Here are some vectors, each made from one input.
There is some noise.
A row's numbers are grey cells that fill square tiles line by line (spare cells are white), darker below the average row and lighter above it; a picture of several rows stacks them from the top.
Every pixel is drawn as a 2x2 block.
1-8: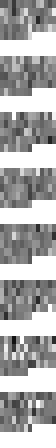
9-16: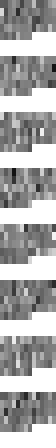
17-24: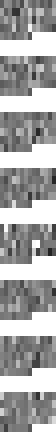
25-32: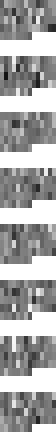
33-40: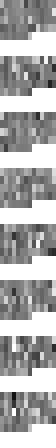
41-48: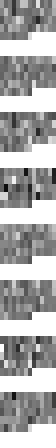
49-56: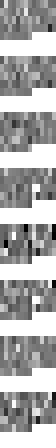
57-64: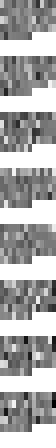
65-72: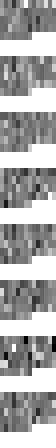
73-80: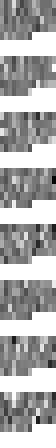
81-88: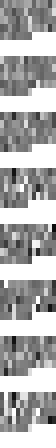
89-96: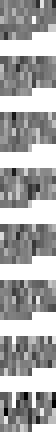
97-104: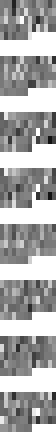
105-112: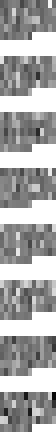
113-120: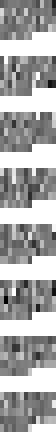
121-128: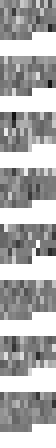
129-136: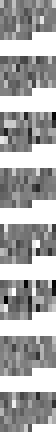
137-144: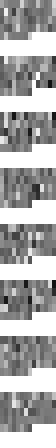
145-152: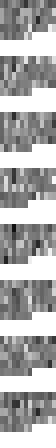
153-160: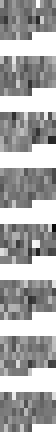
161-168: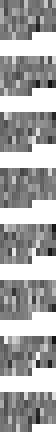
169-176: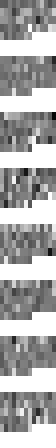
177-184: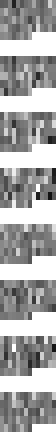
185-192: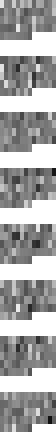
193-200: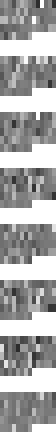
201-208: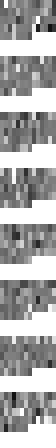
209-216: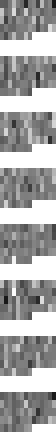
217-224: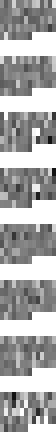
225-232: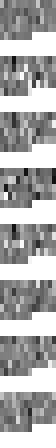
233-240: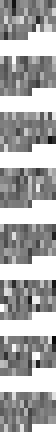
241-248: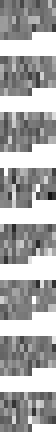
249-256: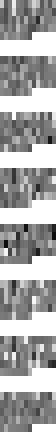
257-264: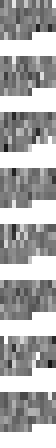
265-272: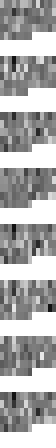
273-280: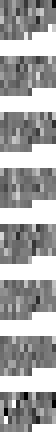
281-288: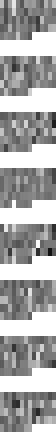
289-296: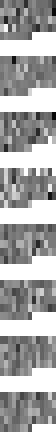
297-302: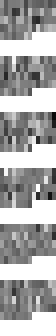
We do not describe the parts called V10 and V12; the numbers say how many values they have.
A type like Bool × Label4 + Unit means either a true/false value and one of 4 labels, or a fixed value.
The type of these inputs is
Bool × Line11 + (Line6 + V12) × V10.
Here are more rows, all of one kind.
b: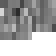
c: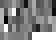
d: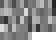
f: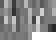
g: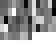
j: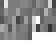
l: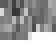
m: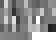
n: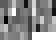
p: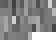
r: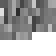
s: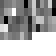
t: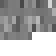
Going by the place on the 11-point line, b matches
d, l, n and r.
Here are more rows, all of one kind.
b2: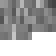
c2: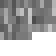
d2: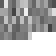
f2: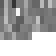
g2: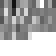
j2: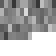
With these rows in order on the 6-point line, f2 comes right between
g2 and j2.
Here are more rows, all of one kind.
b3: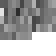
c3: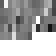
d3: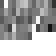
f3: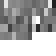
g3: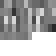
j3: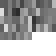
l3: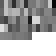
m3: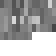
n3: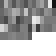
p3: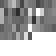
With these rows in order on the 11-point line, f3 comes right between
g3 and m3.
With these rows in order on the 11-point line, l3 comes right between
b3 and n3.
